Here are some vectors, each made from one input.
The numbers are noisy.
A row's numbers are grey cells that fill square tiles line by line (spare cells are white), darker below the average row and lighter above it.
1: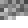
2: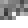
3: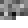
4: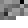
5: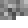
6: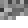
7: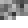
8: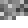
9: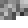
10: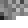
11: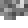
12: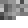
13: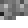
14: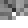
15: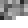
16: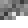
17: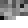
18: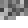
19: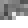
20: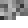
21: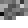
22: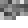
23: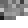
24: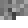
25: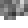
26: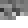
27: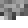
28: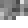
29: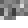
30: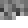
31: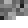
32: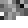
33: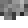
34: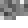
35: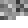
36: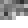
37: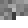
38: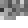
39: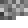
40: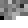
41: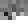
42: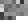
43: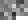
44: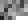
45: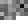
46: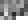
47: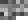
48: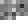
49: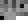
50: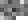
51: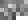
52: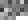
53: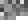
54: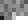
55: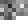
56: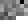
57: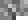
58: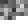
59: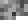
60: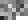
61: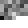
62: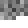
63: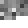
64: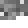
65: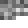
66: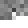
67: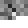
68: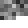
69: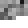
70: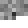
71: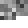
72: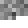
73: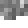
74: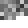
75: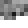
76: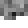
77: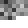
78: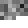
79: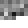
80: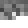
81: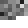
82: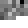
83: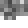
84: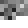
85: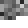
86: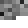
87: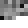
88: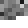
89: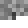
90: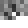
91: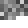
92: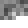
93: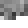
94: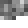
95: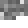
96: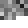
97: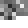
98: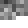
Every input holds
a point on a 9-point circle, together with either a point on a 6-point line, or a point on a 7-point line.
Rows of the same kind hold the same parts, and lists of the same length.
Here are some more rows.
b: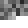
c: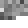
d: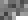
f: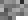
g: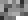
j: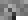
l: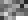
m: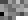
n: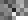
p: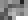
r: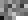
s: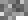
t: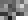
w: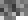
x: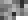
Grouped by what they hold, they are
b, c, d, f, g, m, n, p, r, t, w
j, l, s, x

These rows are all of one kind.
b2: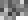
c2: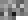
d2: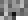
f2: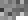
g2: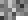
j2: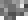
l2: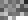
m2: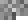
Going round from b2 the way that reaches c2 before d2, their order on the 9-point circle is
b2, f2, l2, g2, m2, c2, d2, j2.
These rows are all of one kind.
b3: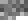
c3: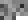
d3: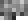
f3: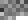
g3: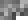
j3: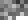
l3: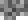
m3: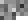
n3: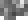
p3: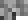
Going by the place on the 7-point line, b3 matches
f3, l3 and n3.
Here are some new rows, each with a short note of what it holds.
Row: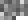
a point on a 9-point circle and a point on a 7-point line
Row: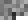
a point on a 9-point circle and a point on a 7-point line
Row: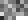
a point on a 9-point circle and a point on a 7-point line
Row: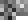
a point on a 9-point circle and a point on a 6-point line
